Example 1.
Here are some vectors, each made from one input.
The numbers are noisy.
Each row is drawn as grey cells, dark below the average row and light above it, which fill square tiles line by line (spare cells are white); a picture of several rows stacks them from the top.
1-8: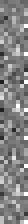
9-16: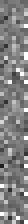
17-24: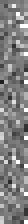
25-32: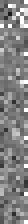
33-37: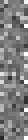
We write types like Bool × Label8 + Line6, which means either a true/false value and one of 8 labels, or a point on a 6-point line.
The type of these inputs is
Tree8.
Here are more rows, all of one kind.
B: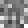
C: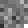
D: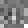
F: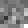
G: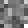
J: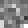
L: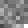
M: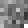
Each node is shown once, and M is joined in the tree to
J.
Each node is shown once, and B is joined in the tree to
D.
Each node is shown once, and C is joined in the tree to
G and L.
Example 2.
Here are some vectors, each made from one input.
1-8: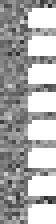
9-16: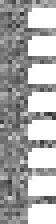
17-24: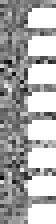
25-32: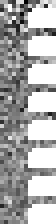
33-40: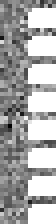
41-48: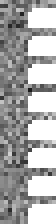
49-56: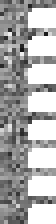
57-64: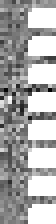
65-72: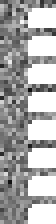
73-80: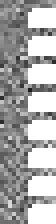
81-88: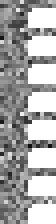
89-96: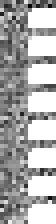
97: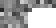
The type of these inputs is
Line7.
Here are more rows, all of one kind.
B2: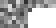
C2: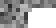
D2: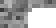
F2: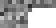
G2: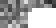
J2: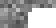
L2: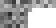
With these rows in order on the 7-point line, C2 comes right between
F2 and L2.
